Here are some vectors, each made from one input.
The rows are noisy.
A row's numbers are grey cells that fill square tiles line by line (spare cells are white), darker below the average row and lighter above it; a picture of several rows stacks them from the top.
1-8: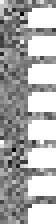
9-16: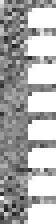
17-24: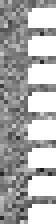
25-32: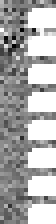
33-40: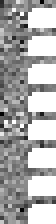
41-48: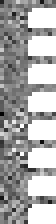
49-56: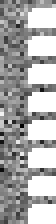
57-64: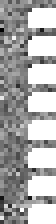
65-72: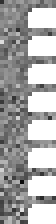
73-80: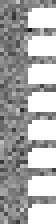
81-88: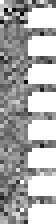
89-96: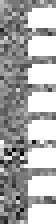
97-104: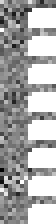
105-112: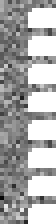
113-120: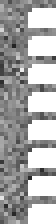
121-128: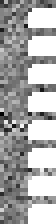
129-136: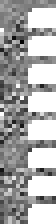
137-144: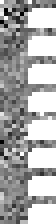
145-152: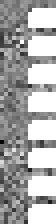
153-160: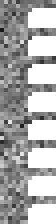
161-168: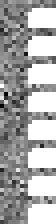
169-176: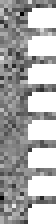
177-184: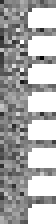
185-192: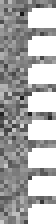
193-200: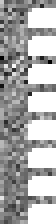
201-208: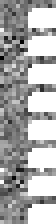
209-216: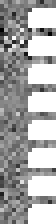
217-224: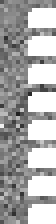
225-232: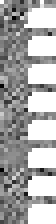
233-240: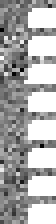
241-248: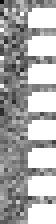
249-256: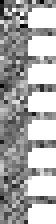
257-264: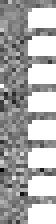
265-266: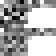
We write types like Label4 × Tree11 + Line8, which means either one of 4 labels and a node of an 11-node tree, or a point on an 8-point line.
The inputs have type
Bool × Label7 + Line5 × List2(Line6) + Tree10.
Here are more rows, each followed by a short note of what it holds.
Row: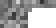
a node of a 10-node tree
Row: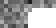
one of 7 labels and a true/false value
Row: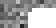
a node of a 10-node tree
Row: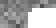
a point on a 5-point line, together with a list of two items
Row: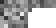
a point on a 5-point line, together with the empty list
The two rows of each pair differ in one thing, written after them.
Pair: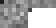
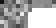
the place on the 6-point line in item 2 of the list
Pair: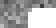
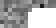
the place on the 6-point line in item 2 of the list
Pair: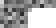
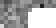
the place on the 6-point line in item 2 of the list
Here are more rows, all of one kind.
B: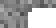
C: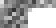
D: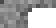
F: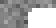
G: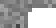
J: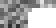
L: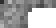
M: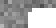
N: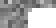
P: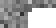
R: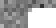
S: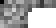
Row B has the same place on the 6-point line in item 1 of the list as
G, M and P.
